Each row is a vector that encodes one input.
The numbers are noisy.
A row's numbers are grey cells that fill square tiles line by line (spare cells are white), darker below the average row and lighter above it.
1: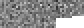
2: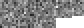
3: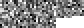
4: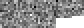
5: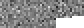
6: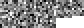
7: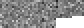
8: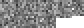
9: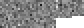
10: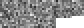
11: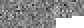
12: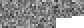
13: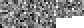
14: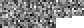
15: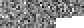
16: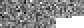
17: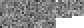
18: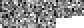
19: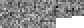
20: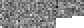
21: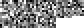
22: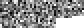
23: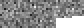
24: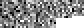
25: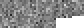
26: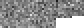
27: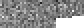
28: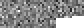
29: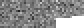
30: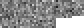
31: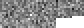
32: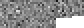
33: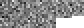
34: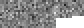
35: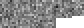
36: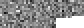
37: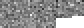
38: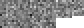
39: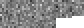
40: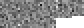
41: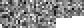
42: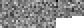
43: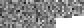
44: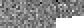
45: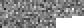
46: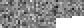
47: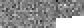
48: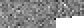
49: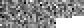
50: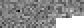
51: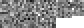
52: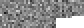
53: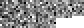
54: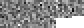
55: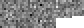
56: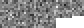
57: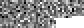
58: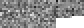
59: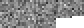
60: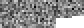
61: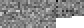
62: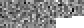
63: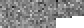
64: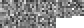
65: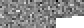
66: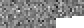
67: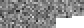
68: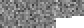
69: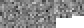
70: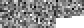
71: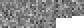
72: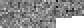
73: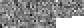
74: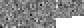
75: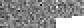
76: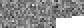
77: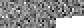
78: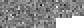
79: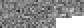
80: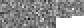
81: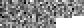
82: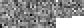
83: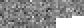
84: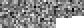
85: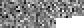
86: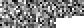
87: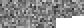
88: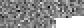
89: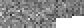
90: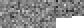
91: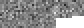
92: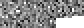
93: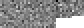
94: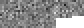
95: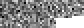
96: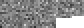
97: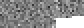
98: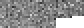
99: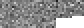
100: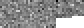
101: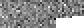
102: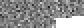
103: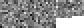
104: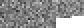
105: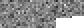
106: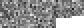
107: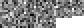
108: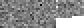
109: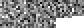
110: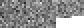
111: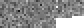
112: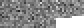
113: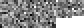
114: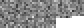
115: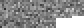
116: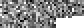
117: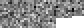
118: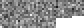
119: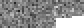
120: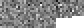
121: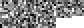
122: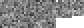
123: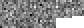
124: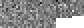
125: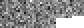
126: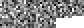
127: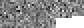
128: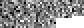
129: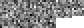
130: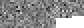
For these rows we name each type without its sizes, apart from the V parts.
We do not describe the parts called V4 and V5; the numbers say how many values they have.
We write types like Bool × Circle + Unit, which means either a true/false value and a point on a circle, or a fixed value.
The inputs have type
(Line + Tree × V4) × V5.
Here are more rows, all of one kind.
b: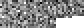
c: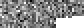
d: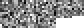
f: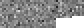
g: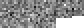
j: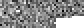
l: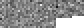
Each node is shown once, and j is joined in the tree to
b.
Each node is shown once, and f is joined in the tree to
c and d.
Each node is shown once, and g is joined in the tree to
c and l.
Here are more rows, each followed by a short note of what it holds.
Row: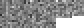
a point on a line and a value of V5
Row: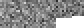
a node of a tree, a value of V4 and a value of V5
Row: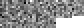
a point on a line and a value of V5
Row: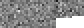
a node of a tree, a value of V4 and a value of V5
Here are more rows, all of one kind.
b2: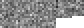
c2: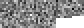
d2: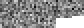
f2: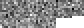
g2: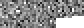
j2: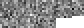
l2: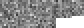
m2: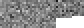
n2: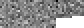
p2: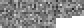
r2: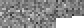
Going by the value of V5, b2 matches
f2 and n2.
